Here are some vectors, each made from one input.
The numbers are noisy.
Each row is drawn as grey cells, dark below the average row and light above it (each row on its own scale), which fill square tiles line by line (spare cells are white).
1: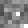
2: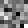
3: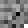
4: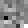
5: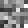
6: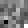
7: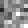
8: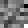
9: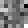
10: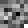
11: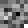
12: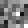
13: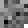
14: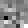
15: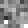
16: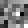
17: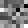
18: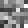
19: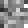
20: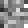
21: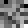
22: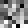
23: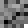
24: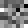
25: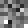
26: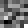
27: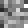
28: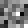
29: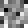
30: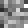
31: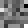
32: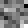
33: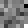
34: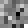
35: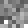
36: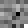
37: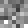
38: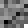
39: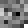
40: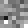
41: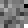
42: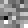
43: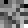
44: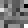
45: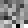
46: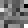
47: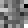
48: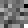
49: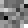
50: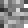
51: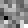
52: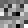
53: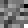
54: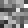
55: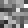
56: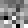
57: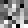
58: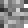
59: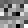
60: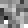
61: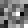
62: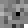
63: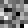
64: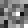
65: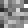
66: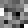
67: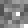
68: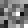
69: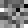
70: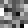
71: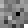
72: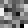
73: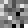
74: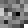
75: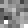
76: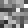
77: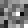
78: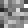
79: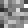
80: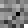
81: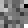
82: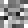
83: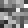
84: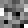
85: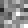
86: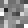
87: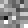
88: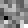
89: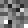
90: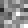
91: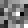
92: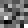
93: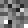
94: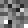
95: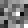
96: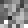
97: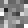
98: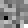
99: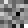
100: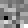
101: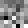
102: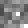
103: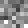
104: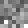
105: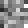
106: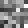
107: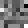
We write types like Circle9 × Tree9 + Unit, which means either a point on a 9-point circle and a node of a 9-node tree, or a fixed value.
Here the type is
List3(Circle6).
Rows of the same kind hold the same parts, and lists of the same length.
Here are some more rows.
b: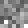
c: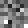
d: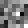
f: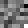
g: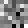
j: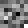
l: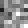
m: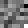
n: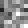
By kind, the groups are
b, f, j, m
c
d, l, n
g

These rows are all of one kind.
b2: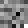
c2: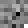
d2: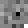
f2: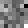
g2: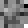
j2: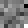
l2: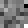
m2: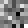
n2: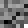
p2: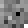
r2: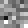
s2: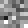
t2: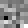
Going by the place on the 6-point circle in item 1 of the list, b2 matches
c2, d2, m2 and p2.
